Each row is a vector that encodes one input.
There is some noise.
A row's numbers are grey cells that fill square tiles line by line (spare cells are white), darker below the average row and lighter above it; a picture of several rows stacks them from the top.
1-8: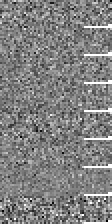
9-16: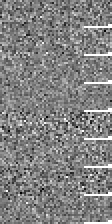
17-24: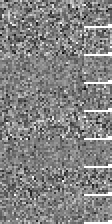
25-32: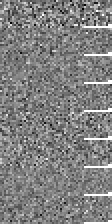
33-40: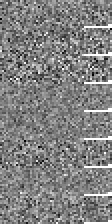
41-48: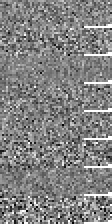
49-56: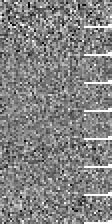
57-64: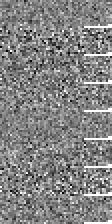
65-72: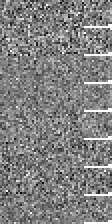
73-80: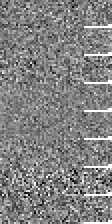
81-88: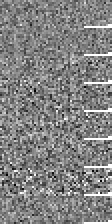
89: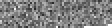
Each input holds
one of 6 labels, together with either a point on a 6-point circle, or a point on a 4-point line.
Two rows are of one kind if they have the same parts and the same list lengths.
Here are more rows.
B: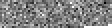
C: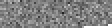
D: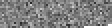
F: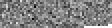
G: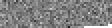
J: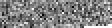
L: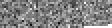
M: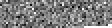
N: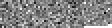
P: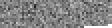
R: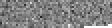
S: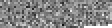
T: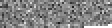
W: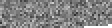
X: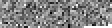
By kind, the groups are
B, F, J, L, N, P, R, S, T
C, D, G, M, W, X

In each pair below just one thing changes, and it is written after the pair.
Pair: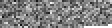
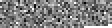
the place on the 4-point line
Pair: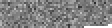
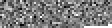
the place on the 4-point line
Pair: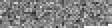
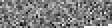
the label
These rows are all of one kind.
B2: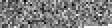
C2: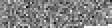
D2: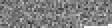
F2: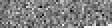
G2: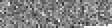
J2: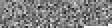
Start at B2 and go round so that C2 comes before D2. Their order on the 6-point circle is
B2, F2, J2, C2, D2, G2.
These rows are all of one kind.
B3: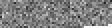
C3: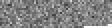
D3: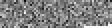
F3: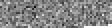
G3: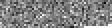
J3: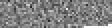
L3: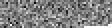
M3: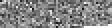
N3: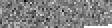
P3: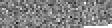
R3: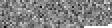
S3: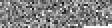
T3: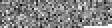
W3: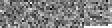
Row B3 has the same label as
C3, M3, P3 and T3.
